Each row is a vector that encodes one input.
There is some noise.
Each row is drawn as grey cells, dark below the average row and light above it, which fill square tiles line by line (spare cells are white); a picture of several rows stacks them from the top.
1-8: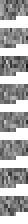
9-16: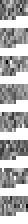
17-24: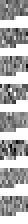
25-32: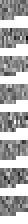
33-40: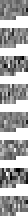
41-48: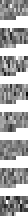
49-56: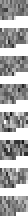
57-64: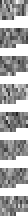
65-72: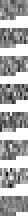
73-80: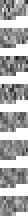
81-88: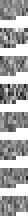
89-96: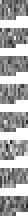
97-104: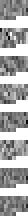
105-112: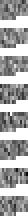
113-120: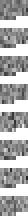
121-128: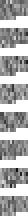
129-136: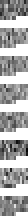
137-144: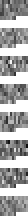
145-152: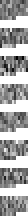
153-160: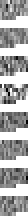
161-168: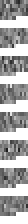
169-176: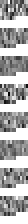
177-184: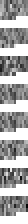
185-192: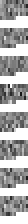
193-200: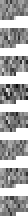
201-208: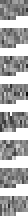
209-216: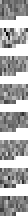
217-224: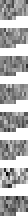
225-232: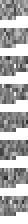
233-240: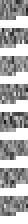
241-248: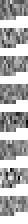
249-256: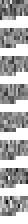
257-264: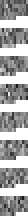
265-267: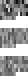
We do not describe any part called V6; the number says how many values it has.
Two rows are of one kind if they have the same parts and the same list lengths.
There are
3 kinds of row.
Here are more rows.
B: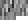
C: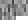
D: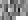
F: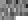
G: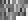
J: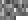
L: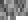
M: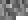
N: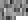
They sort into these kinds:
B, C, G
D, F, J, L, M
N

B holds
a point on an 8-point circle.
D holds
a point on a 9-point line and a value of V6.
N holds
a point on a 10-point line.
